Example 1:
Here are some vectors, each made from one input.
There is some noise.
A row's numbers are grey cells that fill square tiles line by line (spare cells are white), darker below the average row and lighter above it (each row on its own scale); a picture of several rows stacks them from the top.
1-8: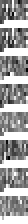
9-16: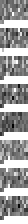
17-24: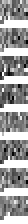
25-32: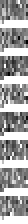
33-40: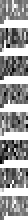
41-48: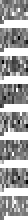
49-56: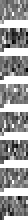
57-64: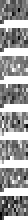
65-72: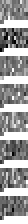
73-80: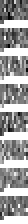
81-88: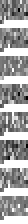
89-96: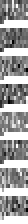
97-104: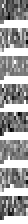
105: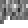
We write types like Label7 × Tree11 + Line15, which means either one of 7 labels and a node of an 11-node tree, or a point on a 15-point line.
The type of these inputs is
Label8.
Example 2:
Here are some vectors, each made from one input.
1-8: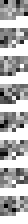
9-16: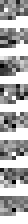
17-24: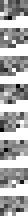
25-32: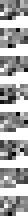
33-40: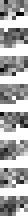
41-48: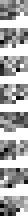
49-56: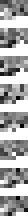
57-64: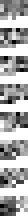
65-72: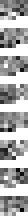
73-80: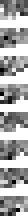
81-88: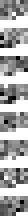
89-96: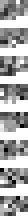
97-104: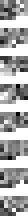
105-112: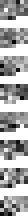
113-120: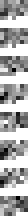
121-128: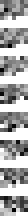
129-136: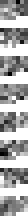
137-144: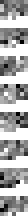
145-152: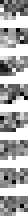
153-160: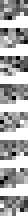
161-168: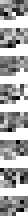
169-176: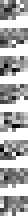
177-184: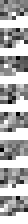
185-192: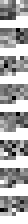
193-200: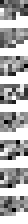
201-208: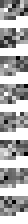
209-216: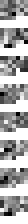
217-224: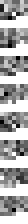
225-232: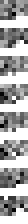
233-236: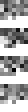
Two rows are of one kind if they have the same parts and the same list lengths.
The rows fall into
2 kinds.
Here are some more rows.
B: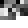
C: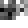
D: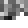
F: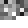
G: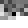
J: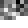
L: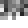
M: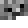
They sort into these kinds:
B, C, D, F, G, J, L
M

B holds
a node of a 9-node tree.
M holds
a fixed value.
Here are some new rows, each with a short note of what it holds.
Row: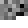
a fixed value
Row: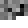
a fixed value
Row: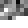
a node of a 9-node tree
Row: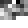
a node of a 9-node tree
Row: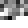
a node of a 9-node tree
